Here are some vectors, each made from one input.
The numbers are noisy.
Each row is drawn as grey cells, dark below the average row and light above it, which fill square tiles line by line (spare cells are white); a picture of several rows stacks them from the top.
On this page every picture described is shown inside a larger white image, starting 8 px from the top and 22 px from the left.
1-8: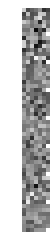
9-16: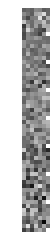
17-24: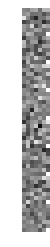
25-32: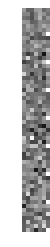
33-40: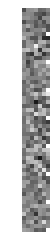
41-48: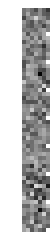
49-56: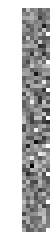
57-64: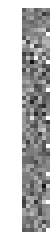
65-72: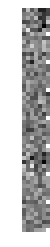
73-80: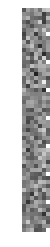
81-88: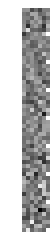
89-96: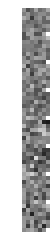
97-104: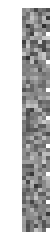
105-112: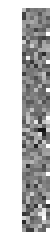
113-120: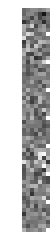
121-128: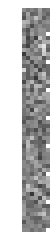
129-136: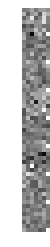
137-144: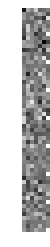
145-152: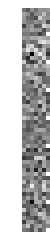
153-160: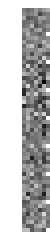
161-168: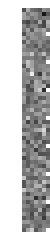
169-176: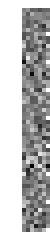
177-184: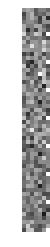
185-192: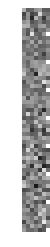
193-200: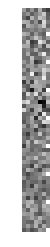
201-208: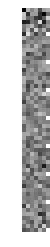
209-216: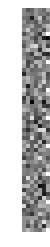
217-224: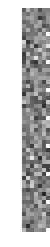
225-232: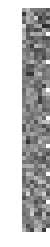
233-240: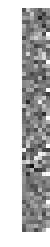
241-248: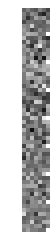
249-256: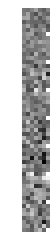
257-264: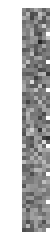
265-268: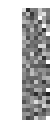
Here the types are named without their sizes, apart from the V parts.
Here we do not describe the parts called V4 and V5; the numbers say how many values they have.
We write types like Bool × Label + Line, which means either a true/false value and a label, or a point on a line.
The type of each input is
Bool × Bool × Bool × Bool × V5 + Line × (List(V4) + Tree).
